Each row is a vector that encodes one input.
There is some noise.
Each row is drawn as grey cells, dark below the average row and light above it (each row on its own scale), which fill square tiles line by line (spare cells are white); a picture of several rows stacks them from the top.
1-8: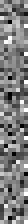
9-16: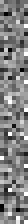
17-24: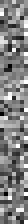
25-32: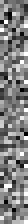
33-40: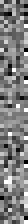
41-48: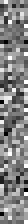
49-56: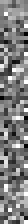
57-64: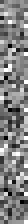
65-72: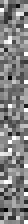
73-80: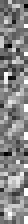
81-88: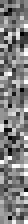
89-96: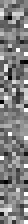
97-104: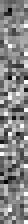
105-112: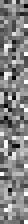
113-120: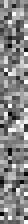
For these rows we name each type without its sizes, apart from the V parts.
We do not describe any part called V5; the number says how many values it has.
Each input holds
four true/false values, together with either a node of a tree, or a value of V5.
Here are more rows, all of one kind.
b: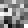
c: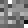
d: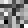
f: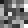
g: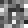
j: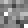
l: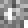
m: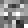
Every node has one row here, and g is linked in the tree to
c and f.
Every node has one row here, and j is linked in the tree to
l and m.
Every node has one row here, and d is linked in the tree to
b.
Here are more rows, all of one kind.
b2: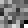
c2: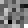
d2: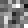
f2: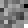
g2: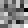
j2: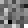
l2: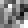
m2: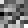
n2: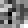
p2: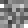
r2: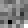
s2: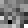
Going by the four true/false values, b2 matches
c2, g2 and j2.
